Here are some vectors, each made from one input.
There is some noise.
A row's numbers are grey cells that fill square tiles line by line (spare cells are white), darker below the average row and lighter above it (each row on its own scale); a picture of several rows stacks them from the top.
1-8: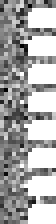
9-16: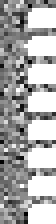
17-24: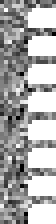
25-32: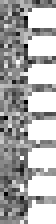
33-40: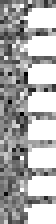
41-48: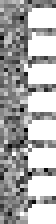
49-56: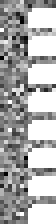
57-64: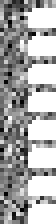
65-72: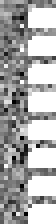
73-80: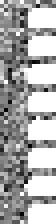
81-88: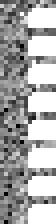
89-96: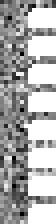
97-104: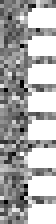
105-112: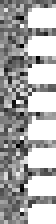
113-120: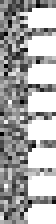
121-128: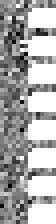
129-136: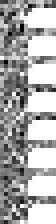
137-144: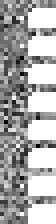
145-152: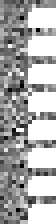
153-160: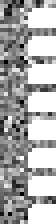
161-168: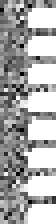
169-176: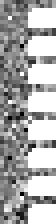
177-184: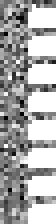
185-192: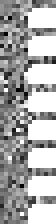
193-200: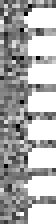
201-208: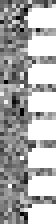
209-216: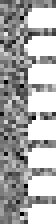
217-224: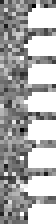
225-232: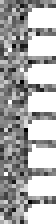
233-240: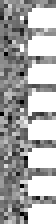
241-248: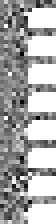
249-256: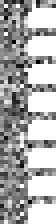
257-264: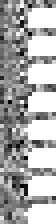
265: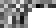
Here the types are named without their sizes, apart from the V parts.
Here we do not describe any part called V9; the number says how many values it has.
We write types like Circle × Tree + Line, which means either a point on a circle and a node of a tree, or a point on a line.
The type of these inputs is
(List(Line) + Tree) × V9.
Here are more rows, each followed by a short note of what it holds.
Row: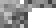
a value of V9, together with a list of three items
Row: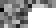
a value of V9, together with a list of two items
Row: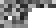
a value of V9, together with a list of three items
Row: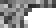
a value of V9, together with a list of three items
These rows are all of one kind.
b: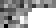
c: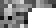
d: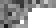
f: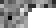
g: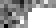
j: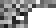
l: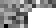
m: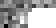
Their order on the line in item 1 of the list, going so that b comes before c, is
d, g, m, b, j, c, l, f.
